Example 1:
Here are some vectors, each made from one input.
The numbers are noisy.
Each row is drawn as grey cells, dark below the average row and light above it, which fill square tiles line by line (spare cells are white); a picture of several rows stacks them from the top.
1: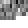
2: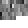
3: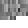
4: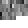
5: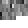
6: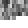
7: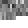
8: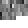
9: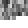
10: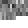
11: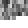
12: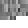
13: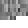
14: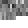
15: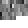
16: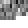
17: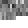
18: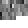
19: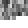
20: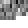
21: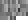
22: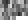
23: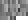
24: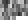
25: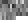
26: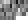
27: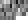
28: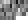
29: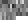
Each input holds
a point on a 5-point line.
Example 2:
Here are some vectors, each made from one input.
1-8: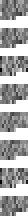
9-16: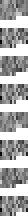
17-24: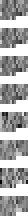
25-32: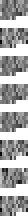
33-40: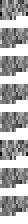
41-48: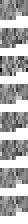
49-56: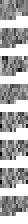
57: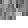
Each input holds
a point on a 5-point line.
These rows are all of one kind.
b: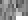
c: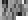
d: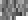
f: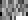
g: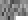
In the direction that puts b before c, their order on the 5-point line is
f, b, g, d, c.
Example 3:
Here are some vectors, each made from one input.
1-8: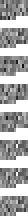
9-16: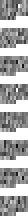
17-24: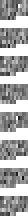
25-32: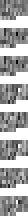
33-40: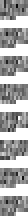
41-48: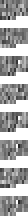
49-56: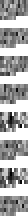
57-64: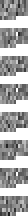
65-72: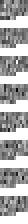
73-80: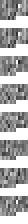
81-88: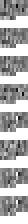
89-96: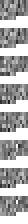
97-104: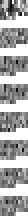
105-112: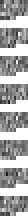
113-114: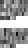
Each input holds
either a point on an 11-point circle, or a fixed value.
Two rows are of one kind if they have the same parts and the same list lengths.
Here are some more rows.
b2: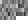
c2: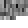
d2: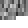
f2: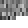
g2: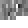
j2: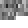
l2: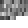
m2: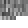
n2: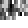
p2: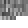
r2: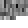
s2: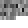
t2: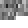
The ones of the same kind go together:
b2, c2, d2, f2, g2, j2, l2, m2, p2, r2, s2, t2
n2

